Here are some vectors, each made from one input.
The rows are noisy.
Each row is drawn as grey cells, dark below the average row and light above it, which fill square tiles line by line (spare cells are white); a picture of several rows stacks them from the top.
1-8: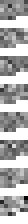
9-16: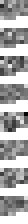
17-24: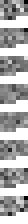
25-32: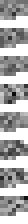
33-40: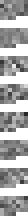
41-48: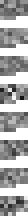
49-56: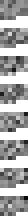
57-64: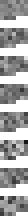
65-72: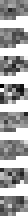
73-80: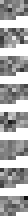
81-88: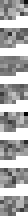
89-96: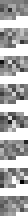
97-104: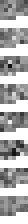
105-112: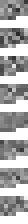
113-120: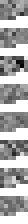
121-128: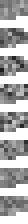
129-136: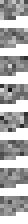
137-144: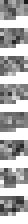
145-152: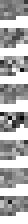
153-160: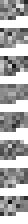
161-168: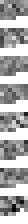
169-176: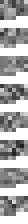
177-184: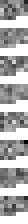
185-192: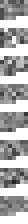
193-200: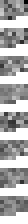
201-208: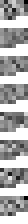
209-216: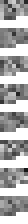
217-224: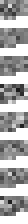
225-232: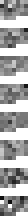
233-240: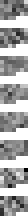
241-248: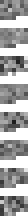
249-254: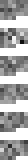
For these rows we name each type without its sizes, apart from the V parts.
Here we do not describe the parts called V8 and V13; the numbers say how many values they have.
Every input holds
a value of V13, together with either a label, or a true/false value and a value of V8.
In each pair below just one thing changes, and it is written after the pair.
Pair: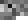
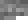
the value of V13
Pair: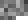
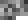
the true/false value
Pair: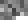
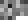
the value of V8
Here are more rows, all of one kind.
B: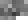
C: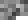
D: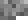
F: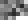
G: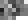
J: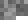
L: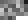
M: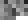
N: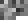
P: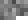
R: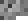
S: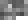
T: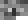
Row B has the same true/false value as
F, M, P and R.
